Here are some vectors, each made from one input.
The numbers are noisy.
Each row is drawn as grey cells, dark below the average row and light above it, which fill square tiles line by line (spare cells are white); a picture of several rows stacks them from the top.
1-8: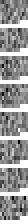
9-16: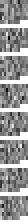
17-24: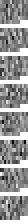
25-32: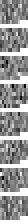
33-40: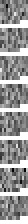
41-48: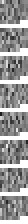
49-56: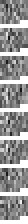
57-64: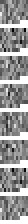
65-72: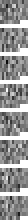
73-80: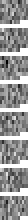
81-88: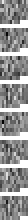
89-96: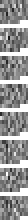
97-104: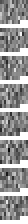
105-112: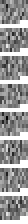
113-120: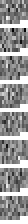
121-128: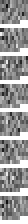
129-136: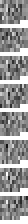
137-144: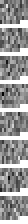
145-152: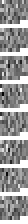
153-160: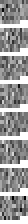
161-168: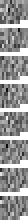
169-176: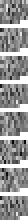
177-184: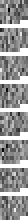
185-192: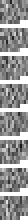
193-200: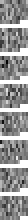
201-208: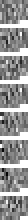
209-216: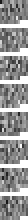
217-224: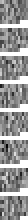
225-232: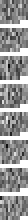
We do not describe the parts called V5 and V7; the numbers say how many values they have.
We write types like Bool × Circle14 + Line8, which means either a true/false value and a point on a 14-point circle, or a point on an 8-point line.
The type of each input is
(Bool × Bool × Bool + Tree9) × V5 × V7 + List3(Circle9).
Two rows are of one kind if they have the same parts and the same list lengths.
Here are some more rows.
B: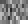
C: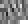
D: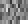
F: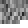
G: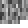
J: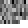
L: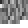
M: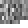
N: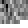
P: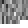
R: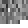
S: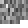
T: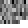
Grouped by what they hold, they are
B, F, N, P
C, L
D, G
J, T
M, S
R

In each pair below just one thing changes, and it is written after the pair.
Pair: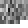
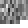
one of the three true/false values
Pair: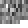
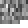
the value of V7
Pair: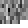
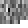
one of the three true/false values
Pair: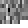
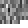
one of the three true/false values
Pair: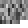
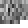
one of the three true/false values
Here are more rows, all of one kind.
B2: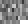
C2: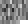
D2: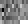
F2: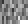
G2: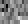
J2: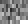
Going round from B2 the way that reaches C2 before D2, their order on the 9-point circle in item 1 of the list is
B2, C2, D2, J2, G2, F2.
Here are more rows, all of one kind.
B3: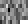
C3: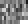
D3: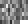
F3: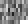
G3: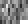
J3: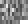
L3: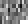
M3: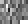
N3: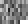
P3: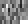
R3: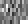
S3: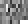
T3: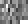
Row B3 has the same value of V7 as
D3, G3 and T3.
